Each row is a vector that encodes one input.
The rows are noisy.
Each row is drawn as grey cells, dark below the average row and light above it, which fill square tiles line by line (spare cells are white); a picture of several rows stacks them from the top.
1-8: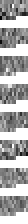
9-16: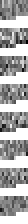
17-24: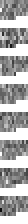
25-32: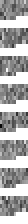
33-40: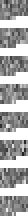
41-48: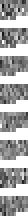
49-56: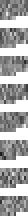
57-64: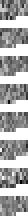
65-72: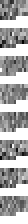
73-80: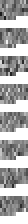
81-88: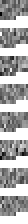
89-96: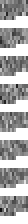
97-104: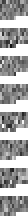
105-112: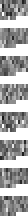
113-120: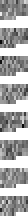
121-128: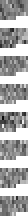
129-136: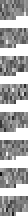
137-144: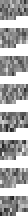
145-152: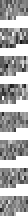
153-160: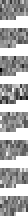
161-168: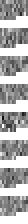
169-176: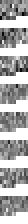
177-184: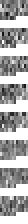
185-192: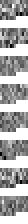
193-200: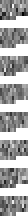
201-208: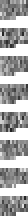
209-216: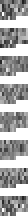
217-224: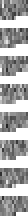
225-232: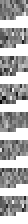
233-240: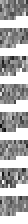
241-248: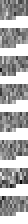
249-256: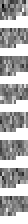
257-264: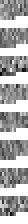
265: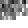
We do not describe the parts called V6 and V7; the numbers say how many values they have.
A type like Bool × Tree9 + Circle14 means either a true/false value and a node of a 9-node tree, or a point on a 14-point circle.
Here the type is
Bool × Bool × Bool + (Line5 × V7 + V6) × Tree13.
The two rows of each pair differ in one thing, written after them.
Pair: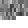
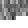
the value of V6
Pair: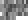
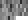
the node of the tree
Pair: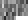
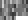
the value of V6
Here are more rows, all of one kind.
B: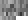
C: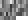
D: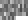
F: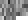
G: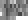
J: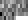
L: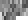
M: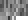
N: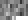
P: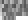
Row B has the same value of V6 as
C, M and N.
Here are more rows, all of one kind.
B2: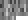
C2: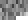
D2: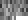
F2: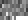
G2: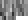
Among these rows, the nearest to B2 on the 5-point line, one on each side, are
D2 and G2.
